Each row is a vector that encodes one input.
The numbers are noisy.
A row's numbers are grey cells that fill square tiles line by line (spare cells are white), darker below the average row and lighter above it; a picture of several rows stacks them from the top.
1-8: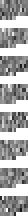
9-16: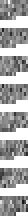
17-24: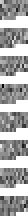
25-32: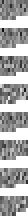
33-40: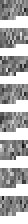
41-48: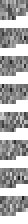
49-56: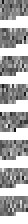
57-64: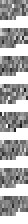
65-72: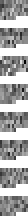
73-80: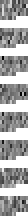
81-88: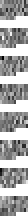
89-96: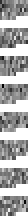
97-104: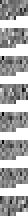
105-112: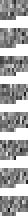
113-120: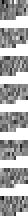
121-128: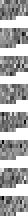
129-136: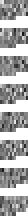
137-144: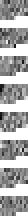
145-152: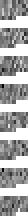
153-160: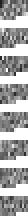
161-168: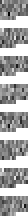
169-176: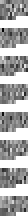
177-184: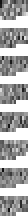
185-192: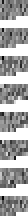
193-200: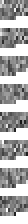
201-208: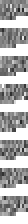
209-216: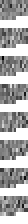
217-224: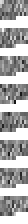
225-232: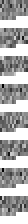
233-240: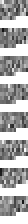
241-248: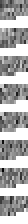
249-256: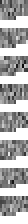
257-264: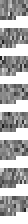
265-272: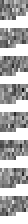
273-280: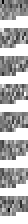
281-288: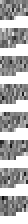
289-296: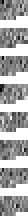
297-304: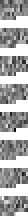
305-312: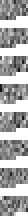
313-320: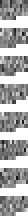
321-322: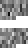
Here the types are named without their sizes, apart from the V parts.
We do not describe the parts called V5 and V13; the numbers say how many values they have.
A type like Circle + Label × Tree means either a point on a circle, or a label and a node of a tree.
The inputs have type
Label × (Line + Tree) + V5 × V13.
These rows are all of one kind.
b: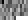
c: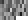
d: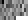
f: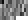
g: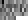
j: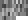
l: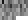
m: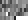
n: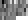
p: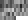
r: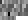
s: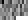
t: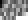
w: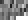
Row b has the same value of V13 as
c, d, f and s.
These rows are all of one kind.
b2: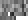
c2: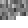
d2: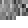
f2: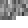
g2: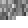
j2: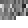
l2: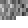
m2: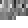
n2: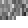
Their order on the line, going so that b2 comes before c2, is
j2, m2, d2, l2, f2, n2, b2, g2, c2.
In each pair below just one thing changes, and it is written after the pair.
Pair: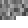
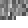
the label
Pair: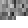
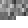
the place on the line
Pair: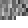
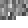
the place on the line
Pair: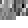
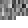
the label
